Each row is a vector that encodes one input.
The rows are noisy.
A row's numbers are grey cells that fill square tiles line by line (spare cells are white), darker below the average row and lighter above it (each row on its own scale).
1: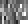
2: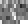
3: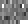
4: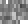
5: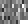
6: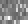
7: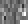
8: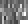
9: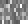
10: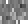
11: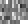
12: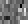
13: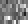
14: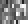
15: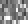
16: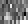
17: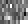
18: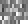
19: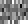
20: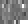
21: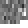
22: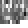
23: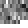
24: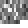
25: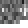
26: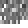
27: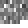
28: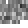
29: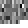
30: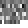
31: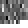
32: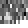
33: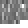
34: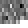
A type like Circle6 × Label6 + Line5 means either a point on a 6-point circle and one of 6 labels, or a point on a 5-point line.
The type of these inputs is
Line8.
